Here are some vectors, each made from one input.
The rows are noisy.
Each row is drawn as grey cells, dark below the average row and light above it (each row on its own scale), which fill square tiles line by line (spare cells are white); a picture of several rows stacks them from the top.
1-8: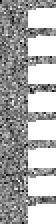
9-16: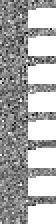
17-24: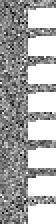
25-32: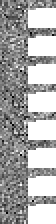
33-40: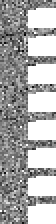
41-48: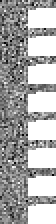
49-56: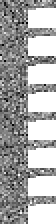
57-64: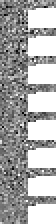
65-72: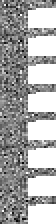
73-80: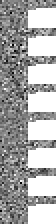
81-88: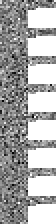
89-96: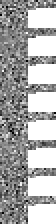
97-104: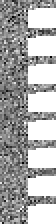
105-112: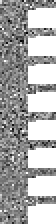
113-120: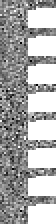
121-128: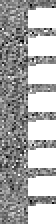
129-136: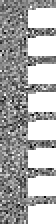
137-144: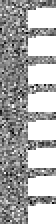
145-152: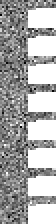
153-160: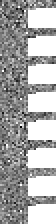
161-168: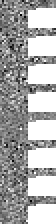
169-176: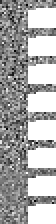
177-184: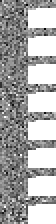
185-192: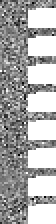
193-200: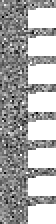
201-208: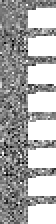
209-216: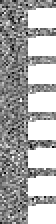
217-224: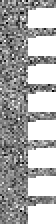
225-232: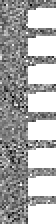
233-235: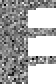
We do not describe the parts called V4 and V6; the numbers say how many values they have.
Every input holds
one of 8 labels, together with either a true/false value and a value of V4, or a value of V6.
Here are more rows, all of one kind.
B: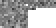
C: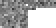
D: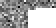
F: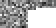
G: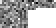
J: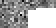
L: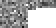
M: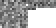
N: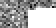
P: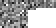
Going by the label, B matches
C and D.
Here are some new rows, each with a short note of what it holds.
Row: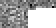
one of 8 labels and a value of V6
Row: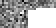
one of 8 labels and a value of V6
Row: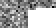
one of 8 labels and a value of V6
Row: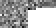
one of 8 labels and a value of V6
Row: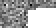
one of 8 labels and a value of V6
